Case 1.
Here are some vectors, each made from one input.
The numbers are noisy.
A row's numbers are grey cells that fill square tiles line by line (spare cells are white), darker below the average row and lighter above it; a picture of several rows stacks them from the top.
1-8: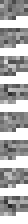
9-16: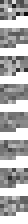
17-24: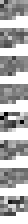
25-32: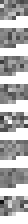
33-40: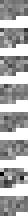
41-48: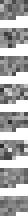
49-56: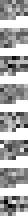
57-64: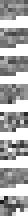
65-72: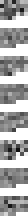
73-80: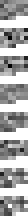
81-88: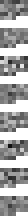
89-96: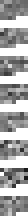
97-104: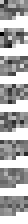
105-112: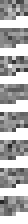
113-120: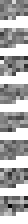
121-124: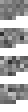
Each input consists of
a list of up to three points on a 6-point line.
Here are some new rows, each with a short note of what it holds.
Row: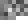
a list of one item
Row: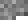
a list of three items
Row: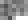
a list of one item
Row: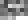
a list of one item
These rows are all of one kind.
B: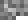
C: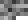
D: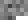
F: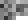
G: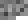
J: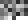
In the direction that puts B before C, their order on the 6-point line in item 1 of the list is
F, J, B, C, D, G.
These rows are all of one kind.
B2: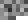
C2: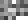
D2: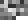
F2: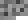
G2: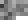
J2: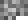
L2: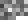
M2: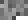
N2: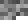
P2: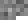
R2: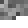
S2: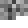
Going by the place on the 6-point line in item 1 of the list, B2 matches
M2 and S2.
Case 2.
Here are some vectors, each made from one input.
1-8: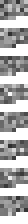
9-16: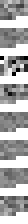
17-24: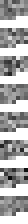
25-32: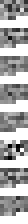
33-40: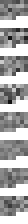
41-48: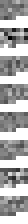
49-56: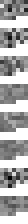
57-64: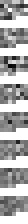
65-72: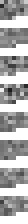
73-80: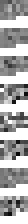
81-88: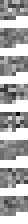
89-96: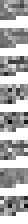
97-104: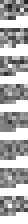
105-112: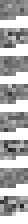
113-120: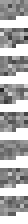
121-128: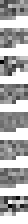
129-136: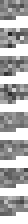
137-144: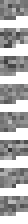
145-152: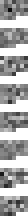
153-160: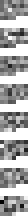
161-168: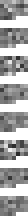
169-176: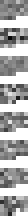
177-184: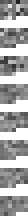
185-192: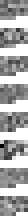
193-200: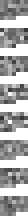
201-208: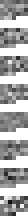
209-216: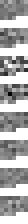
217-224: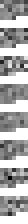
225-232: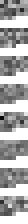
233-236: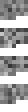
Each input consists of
a true/false value, together with either one of 9 labels, or a point on a 7-point line.
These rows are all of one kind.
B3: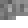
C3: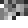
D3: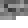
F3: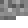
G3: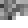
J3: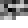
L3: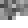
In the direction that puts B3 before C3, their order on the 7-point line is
L3, G3, F3, B3, J3, D3, C3.
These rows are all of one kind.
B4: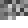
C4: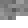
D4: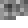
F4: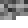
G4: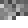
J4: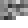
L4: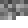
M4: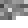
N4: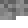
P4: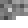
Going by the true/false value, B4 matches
D4, L4 and N4.
